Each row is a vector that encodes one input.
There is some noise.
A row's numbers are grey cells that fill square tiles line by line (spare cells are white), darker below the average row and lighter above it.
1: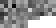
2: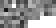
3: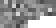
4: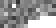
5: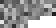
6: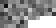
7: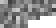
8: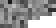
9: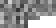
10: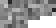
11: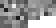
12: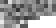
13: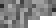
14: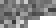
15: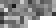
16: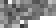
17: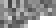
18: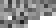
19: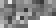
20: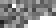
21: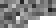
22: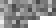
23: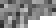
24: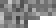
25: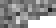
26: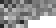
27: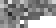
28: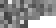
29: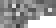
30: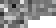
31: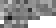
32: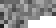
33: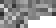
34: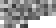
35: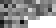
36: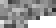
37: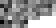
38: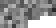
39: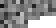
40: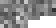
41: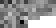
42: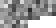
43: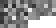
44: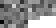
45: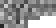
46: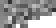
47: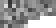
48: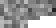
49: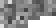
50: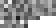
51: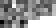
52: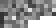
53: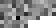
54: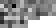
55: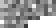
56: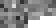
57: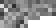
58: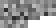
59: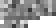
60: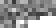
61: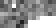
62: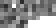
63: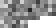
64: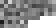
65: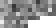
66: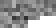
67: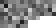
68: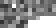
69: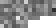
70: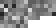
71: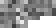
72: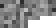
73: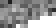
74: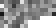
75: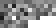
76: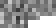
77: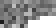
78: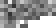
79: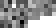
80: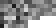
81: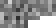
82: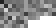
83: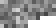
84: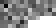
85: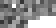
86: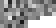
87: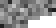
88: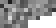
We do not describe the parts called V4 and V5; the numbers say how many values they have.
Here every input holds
a true/false value, a value of V4 and a value of V5, together with either a point on a 6-point circle, or a fixed value.
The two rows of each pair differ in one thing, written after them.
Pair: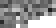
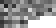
the value of V4
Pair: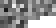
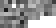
the true/false value
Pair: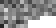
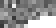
the value of V4
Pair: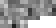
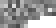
the value of V4
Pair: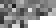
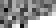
the value of V4
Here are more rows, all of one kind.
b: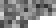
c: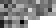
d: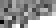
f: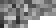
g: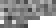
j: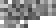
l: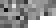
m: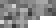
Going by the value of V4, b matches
g and j.
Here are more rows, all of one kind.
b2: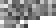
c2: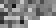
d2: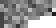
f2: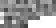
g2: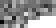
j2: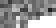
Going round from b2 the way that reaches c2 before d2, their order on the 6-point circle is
b2, f2, j2, c2, g2, d2.
